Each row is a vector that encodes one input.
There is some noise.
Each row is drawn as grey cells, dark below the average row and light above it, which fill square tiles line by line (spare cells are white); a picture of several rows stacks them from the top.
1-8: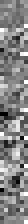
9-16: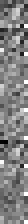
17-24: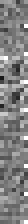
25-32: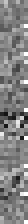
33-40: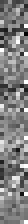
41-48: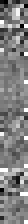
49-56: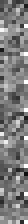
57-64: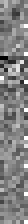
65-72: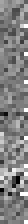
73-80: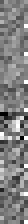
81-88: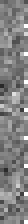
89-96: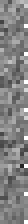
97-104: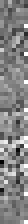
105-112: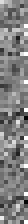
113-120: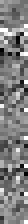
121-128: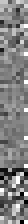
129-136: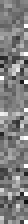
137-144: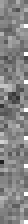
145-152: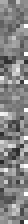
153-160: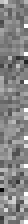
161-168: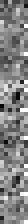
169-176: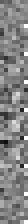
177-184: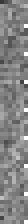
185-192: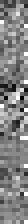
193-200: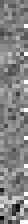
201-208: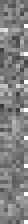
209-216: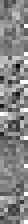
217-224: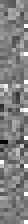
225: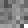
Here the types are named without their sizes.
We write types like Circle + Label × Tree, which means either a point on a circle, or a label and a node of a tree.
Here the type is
Bool × Bool × Bool × Bool × Circle.
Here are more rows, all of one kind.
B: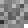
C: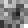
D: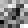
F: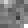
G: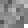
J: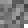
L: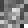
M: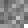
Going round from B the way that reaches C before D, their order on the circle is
B, F, J, L, C, G, D, M.
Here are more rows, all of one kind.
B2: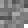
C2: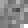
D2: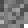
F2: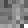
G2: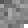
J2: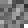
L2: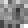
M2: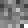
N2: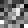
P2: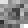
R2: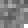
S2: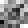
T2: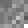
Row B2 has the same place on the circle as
C2, R2 and T2.
